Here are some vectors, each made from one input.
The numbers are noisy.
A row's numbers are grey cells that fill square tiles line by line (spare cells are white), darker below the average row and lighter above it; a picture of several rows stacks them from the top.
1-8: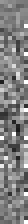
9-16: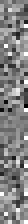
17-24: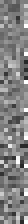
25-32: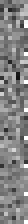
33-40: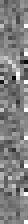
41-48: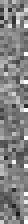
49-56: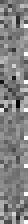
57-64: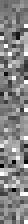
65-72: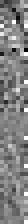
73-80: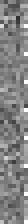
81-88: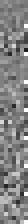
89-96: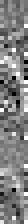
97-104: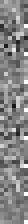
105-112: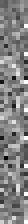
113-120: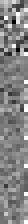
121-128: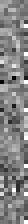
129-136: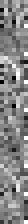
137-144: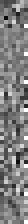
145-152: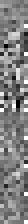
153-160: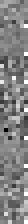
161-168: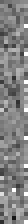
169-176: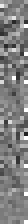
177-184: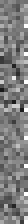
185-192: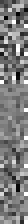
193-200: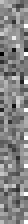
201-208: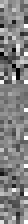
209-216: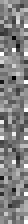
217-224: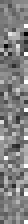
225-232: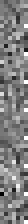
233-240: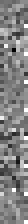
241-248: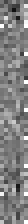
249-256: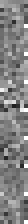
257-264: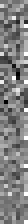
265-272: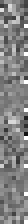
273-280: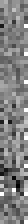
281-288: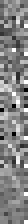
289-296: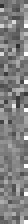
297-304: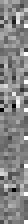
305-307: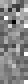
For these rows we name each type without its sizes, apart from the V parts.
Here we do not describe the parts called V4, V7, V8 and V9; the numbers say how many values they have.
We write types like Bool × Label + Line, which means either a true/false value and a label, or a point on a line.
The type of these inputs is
(Bool × V7 + V8) × (Line × V9 + Tree × Tree) × V4.
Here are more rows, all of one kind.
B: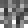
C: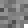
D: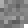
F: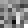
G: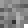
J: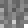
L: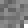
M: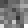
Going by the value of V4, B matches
G and J.
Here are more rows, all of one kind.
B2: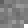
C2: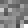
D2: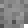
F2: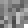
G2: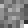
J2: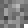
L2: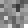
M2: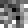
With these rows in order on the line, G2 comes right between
B2 and C2.
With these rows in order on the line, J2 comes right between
C2 and D2.
